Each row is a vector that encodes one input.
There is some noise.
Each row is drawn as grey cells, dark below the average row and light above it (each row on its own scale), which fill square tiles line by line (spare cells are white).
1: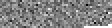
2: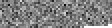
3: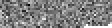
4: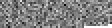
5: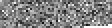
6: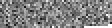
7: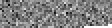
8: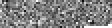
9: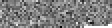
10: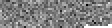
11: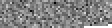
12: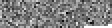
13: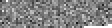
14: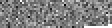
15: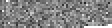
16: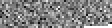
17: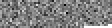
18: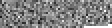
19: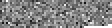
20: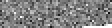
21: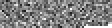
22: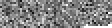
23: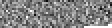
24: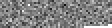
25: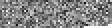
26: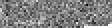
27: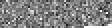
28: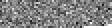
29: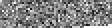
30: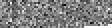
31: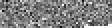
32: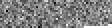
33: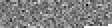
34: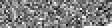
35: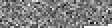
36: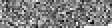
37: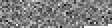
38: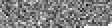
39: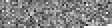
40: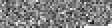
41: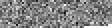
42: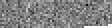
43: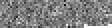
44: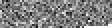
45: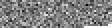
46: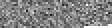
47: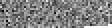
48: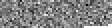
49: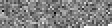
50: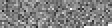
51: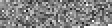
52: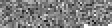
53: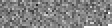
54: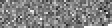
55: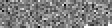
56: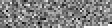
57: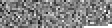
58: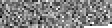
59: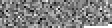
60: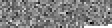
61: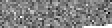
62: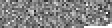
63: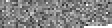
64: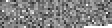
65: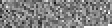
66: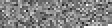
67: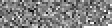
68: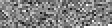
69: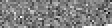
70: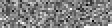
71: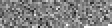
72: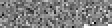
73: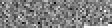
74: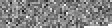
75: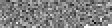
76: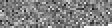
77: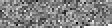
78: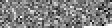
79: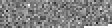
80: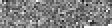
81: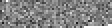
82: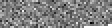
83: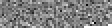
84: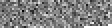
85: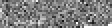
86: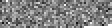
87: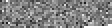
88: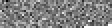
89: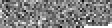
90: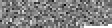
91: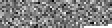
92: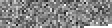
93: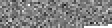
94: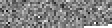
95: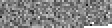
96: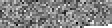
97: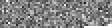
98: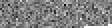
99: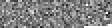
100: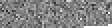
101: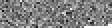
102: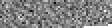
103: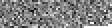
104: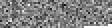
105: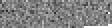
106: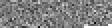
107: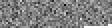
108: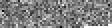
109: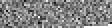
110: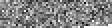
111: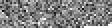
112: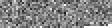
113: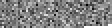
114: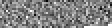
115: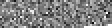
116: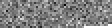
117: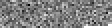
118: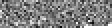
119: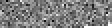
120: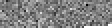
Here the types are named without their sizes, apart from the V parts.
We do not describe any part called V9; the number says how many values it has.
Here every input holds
either a point on a line, or four true/false values and a value of V9.
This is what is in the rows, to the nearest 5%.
About 30% of them hold a point on a line. The rest hold four true/false values and a value of V9.
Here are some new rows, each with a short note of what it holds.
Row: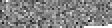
a point on a line
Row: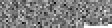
four true/false values and a value of V9
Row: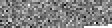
four true/false values and a value of V9
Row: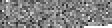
a point on a line
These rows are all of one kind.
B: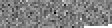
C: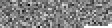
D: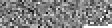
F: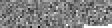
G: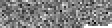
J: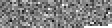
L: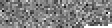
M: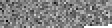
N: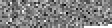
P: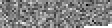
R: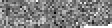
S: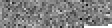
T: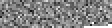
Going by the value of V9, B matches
J, N, P and T.
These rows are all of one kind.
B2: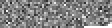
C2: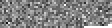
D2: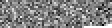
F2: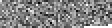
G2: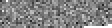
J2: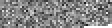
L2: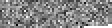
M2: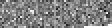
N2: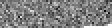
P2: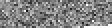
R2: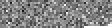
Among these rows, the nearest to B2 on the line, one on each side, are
C2 and R2.
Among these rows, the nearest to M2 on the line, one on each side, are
C2 and G2.
